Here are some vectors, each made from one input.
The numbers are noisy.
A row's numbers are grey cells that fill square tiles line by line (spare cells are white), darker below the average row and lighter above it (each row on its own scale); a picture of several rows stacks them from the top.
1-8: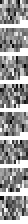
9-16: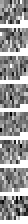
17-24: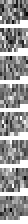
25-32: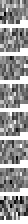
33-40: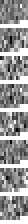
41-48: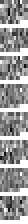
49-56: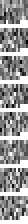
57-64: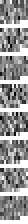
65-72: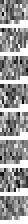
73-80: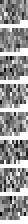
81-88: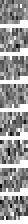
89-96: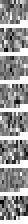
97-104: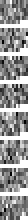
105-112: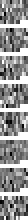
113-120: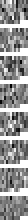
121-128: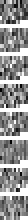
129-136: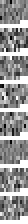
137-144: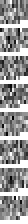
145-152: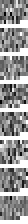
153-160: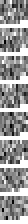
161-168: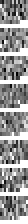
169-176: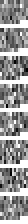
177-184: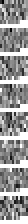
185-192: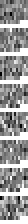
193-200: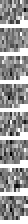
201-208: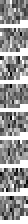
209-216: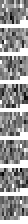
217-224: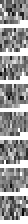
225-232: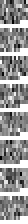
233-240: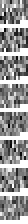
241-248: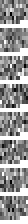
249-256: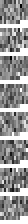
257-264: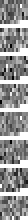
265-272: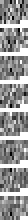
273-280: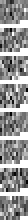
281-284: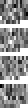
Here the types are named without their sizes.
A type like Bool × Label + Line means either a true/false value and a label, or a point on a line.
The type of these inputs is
(Bool × Bool × Bool × Bool + Unit) × (Circle + Unit).
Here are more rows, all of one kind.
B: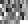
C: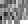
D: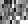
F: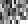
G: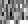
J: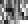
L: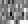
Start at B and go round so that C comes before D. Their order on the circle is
B, J, G, L, C, D, F.
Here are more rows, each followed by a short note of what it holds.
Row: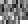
four true/false values
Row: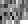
a point on a circle and four true/false values
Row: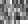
four true/false values
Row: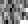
a point on a circle and four true/false values
